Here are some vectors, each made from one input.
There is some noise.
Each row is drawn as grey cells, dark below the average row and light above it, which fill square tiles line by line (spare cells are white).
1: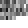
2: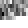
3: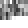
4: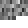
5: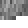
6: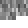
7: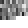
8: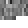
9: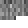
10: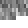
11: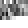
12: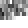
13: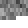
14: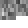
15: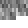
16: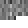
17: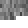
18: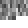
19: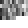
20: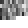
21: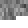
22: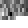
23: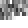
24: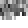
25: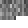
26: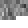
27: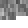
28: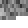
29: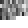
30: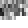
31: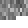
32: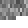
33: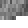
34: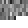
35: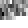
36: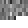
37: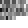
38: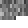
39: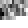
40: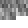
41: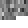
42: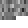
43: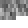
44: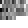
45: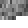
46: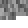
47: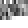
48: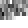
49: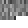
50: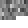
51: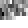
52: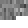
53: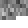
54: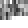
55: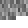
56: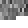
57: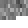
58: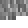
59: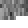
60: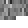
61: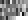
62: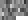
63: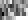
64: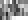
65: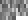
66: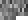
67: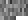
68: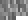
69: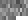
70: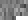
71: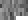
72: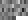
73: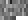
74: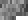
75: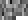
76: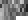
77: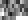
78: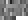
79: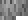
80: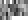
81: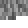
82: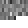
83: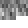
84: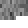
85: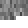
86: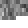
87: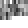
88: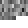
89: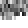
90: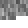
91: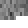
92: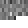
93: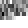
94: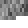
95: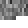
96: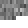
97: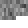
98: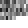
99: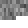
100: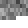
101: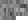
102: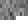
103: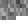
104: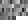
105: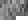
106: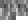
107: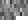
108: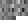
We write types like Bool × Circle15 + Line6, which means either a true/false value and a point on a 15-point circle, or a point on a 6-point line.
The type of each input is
Bool × Line9 + Line5.
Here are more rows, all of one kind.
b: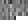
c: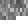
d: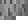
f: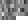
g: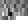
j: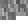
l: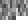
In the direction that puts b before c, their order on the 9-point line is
f, b, d, g, c, j, l.
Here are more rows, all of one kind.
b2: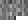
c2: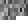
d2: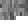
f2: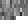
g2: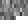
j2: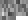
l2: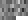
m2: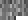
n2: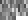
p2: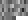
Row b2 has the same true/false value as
j2, m2 and n2.
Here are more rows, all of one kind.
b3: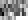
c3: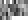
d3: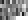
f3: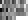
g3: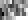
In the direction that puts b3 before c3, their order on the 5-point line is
b3, g3, c3, d3, f3.
